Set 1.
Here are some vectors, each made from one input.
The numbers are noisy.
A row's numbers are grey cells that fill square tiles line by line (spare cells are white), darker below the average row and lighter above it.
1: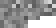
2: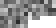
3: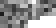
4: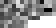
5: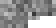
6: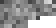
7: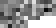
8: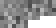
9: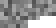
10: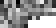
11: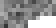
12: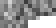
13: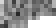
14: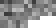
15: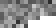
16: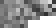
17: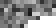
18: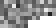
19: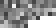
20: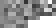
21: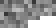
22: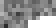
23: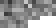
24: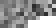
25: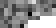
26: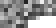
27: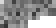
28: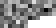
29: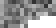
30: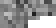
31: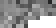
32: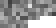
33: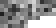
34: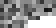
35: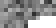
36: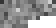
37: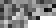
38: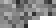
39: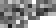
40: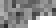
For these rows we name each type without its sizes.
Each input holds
either a point on a circle, or three true/false values.
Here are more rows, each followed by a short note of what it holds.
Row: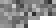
three true/false values
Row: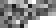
a point on a circle
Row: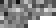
three true/false values
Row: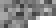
three true/false values
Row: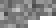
three true/false values
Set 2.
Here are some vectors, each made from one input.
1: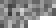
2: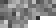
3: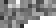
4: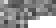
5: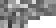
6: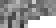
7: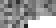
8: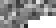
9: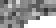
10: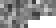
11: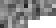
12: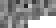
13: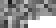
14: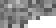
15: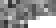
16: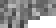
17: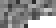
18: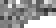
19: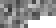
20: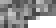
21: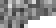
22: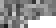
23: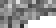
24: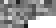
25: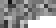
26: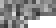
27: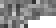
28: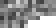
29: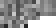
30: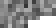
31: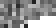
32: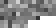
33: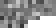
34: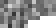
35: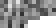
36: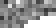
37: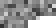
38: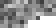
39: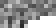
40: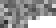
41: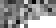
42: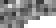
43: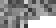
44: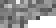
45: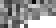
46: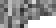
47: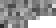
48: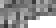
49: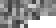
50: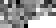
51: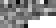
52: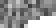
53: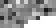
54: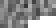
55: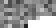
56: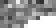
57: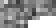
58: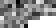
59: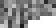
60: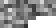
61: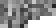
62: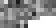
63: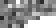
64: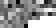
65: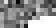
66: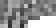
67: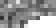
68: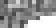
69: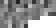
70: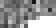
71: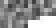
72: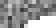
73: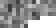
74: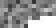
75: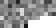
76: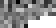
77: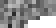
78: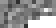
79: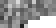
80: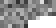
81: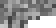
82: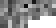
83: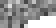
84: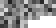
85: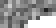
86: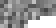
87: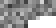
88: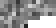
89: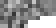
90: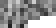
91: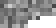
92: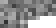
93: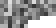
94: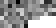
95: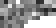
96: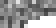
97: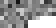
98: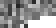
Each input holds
either a point on a 9-point circle, or a fixed value, or three true/false values.
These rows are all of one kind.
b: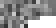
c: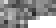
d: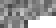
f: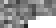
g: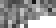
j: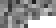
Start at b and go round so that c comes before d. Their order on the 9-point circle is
b, g, c, f, d, j.
